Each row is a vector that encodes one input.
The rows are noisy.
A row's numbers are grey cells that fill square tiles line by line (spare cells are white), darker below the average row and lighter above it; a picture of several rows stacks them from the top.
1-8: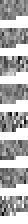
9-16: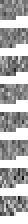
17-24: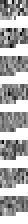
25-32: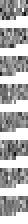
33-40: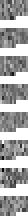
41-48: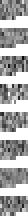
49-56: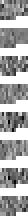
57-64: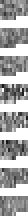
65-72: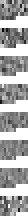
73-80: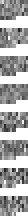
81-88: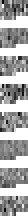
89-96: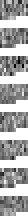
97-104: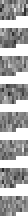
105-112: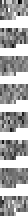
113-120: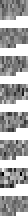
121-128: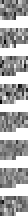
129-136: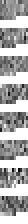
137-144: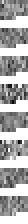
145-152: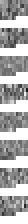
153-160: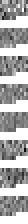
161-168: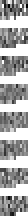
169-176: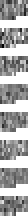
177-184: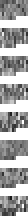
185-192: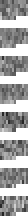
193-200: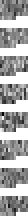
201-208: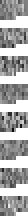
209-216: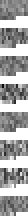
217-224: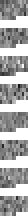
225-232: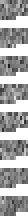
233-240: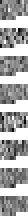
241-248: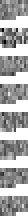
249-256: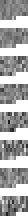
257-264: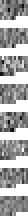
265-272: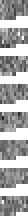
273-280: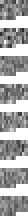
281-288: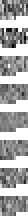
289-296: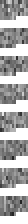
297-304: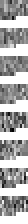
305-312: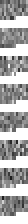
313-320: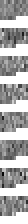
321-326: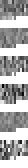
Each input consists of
a point on a 10-point line, together with a list of up to two points on a 6-point line.
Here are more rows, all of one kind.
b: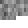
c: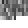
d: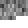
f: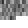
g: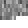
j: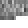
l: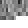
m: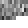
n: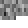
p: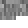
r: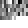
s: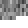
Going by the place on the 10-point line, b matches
f, j and p.
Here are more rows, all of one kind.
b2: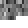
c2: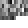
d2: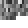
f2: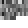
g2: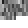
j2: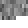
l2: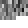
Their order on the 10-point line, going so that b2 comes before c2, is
b2, j2, d2, g2, f2, c2, l2.
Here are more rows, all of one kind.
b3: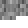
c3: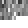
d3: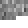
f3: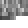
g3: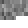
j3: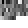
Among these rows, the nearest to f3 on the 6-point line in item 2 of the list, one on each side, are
c3 and d3.
